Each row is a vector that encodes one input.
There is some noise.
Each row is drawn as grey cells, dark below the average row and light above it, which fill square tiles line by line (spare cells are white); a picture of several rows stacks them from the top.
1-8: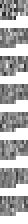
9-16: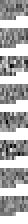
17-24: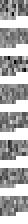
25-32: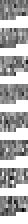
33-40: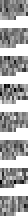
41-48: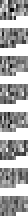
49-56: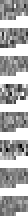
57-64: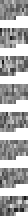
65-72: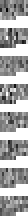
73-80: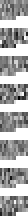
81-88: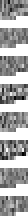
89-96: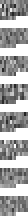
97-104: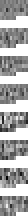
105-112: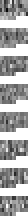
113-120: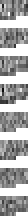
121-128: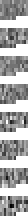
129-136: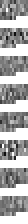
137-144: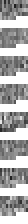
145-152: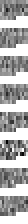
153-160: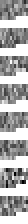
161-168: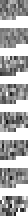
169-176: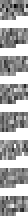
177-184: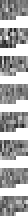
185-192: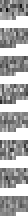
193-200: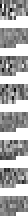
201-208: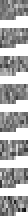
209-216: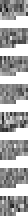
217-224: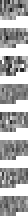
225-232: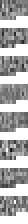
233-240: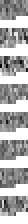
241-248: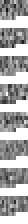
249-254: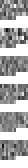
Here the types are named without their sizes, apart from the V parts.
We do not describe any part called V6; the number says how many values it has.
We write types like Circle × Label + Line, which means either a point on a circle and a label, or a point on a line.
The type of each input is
List(Bool × (Line + V6)).
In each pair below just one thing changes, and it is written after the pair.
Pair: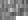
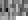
the place on the line in item 1 of the list
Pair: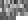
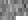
the true/false value in item 1 of the list
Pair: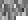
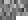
the true/false value in item 1 of the list
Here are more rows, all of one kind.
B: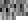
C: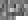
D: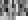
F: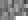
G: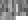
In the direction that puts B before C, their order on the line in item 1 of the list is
F, B, G, C, D.
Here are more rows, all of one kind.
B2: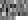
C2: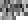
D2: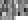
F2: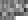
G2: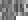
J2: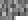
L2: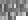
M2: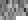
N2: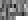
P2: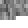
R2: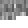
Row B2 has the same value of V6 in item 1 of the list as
G2, L2, N2 and R2.
